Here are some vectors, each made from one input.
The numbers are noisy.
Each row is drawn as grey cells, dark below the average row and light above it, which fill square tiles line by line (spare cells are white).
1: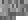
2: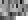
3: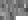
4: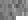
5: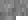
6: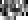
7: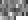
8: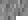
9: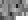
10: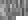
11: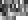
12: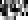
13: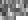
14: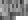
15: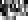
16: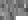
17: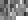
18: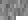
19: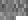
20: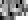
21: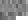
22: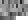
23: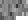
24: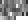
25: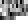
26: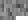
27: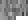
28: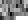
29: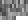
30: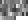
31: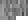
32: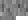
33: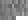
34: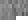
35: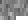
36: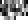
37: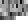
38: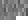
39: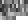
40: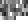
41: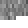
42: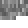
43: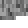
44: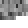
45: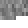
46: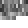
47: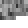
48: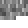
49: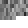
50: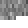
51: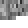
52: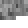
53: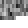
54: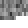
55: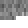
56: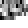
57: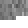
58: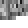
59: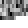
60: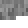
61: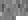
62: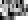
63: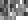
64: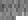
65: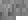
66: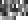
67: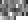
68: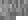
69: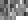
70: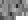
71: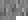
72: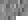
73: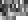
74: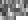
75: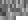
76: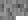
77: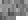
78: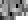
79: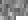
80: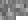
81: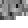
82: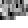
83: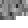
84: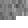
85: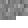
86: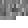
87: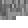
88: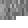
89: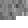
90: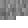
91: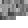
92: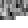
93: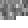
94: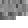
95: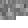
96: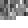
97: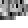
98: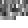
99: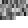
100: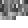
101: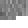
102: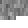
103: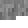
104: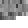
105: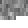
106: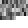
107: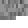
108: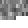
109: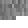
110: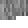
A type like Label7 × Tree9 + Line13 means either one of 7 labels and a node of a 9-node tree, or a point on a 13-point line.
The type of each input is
List2(Line5).
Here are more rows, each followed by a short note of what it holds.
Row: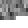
a list of two items
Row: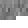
a list of two items
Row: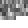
a list of one item
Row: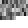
the empty list
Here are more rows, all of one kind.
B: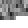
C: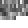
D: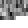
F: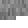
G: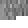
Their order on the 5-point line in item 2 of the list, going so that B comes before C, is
B, D, G, C, F.
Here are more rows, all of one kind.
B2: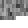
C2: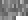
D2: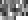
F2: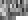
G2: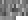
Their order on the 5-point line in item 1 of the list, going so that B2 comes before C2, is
B2, C2, G2, D2, F2.
